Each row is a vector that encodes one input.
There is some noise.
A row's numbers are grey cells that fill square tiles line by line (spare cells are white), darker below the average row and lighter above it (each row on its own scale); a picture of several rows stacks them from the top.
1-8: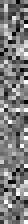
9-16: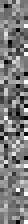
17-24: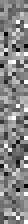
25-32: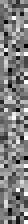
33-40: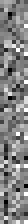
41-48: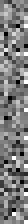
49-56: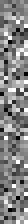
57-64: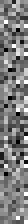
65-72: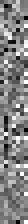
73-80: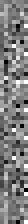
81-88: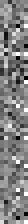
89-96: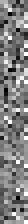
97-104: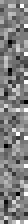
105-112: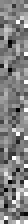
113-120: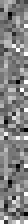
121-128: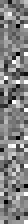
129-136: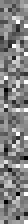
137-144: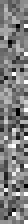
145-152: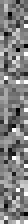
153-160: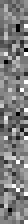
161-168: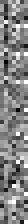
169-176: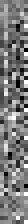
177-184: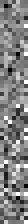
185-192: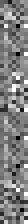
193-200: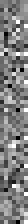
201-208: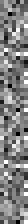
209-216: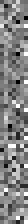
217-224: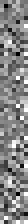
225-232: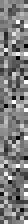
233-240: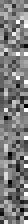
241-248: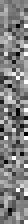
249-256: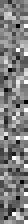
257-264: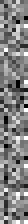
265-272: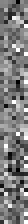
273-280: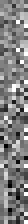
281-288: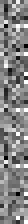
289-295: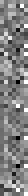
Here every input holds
either a point on a 5-point line, or a point on a 13-point line, or four true/false values.
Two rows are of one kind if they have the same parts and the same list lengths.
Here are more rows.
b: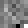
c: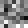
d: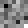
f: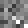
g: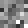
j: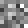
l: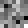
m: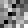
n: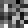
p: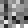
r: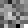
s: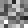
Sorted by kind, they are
b, f, g, m, n, r
c, d, l, p, s
j

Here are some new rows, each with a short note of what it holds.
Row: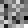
a point on a 13-point line
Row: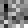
a point on a 13-point line
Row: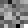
four true/false values
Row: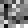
a point on a 13-point line
